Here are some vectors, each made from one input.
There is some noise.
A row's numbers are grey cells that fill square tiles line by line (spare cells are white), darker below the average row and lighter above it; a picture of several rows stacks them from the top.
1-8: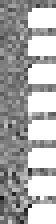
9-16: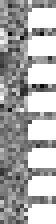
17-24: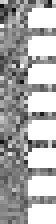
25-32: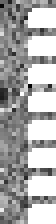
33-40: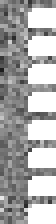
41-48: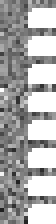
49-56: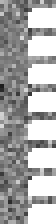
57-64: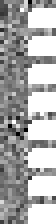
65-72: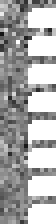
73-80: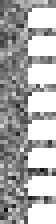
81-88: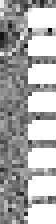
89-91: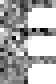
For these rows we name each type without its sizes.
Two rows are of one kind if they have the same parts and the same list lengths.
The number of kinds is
2.
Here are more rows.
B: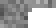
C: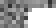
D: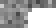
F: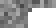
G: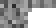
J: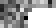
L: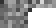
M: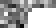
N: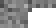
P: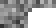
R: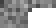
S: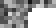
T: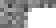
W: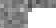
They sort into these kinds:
B, C, D, G, J, M, T, W
F, L, N, P, R, S

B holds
a node of a tree.
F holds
a point on a line and a true/false value.
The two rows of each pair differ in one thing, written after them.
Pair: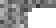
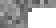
the true/false value
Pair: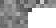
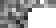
the place on the line
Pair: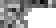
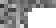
the place on the line
